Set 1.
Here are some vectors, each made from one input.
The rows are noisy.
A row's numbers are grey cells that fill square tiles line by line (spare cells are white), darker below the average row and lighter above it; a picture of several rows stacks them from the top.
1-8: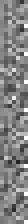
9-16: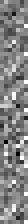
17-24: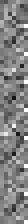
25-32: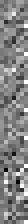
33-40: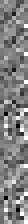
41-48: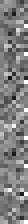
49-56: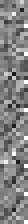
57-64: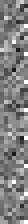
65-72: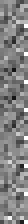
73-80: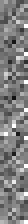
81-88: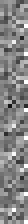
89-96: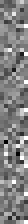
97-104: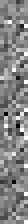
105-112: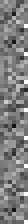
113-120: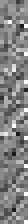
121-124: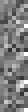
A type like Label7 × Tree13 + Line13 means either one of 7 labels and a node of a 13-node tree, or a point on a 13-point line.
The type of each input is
List2(Line11).
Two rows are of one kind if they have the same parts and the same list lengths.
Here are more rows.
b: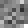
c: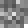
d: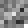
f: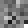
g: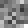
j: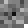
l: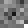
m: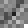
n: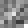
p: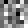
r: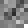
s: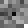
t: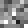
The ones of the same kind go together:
b, c, d, f, g, n, t
j, l, m, r, s
p

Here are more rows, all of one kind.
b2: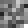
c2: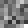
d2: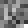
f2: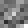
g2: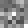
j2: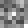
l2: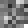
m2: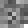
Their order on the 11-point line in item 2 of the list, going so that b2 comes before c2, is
d2, b2, f2, c2, j2, g2, l2, m2.
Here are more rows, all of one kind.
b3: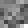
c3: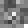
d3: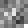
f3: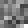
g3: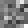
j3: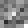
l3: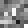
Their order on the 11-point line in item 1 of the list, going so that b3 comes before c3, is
g3, f3, b3, c3, j3, d3, l3.
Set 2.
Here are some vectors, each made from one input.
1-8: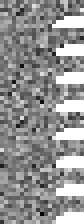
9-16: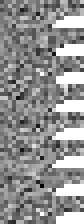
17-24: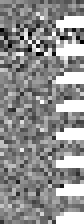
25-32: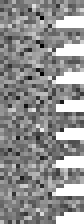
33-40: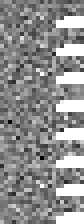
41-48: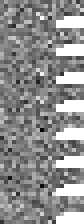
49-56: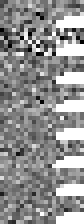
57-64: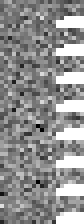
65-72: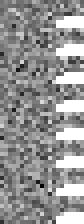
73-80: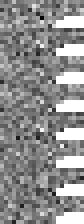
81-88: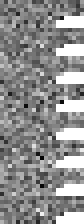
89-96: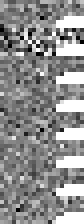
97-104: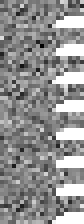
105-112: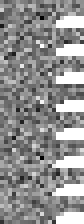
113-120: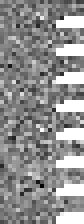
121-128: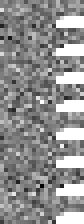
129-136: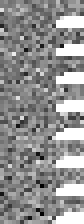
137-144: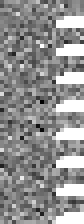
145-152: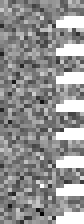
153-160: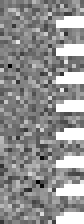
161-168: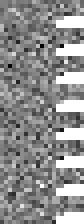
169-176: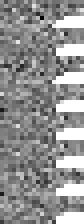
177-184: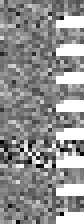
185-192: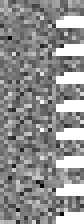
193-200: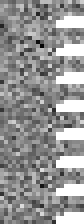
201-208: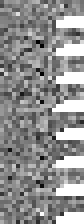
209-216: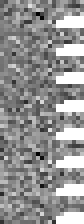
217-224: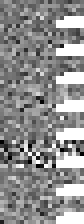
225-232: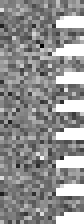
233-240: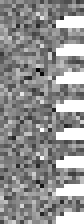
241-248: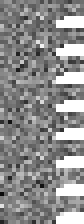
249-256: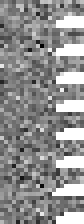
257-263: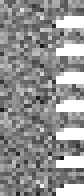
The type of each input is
List2(Line13).
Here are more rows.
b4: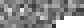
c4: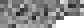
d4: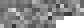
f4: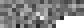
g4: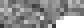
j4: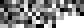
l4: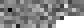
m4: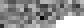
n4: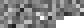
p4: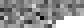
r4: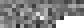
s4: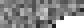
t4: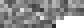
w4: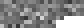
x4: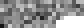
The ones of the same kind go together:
b4, d4, f4, g4, n4, r4, s4, t4, w4
c4, l4, m4, p4, x4
j4

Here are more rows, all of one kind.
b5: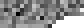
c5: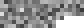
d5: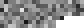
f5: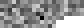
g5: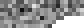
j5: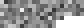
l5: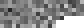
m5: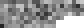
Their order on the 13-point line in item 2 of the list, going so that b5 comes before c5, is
l5, m5, d5, b5, g5, j5, c5, f5.
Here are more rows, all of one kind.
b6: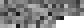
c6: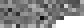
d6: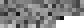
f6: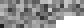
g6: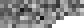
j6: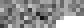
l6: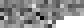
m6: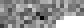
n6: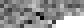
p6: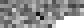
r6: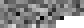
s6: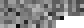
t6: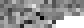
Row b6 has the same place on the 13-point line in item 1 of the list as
d6 and s6.
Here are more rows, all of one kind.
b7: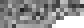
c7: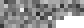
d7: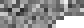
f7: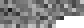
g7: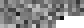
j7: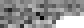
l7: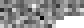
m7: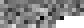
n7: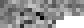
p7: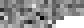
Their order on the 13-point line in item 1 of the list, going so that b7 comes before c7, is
d7, b7, l7, p7, n7, j7, c7, m7, g7, f7.
